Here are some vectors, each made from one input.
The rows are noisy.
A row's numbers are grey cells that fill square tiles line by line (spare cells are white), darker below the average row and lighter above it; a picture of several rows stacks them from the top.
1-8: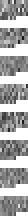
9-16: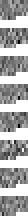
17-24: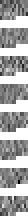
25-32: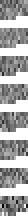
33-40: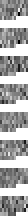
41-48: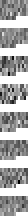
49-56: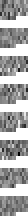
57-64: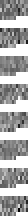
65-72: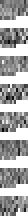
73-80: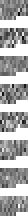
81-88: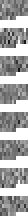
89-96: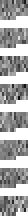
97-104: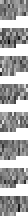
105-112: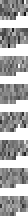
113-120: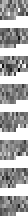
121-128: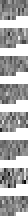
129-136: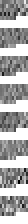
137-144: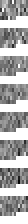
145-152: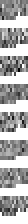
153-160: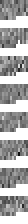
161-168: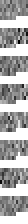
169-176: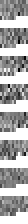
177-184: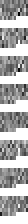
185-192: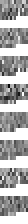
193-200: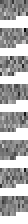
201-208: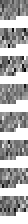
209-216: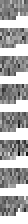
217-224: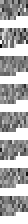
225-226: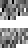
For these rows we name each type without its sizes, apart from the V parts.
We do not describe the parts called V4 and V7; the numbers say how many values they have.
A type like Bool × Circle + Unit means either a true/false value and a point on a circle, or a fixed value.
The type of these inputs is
Bool × Line × (Line + V4) + V7.
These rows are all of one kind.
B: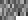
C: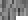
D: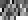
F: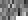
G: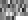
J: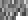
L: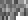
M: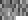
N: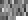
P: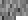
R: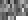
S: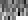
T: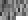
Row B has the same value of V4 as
D, L and R.
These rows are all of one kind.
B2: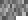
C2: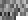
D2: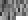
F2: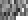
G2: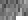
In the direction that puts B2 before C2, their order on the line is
G2, D2, F2, B2, C2.
